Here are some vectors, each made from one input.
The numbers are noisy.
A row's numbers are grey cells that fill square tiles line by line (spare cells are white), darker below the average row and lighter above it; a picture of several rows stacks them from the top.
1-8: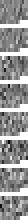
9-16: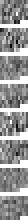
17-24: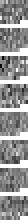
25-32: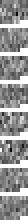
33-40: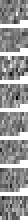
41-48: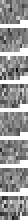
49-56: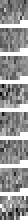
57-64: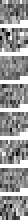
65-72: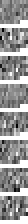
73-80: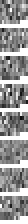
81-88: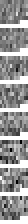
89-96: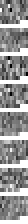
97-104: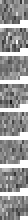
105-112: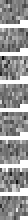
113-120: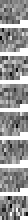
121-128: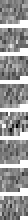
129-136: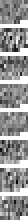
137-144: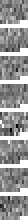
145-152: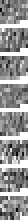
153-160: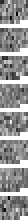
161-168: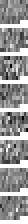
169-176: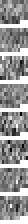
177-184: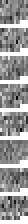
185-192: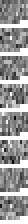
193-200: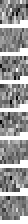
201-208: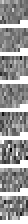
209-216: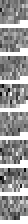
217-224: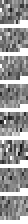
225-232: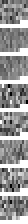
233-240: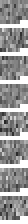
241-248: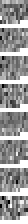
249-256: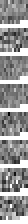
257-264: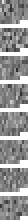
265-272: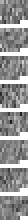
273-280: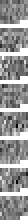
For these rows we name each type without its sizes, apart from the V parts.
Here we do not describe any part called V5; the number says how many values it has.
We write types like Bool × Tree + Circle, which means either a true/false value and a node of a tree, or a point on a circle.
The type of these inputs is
Line + Tree × Tree + V5 × V5.
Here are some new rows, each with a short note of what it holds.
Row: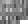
two values of V5
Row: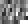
a point on a line
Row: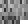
two values of V5
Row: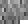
two values of V5
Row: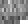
two values of V5
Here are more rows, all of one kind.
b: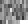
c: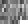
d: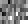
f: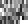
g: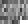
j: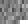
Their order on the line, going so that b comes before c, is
b, d, c, f, g, j.
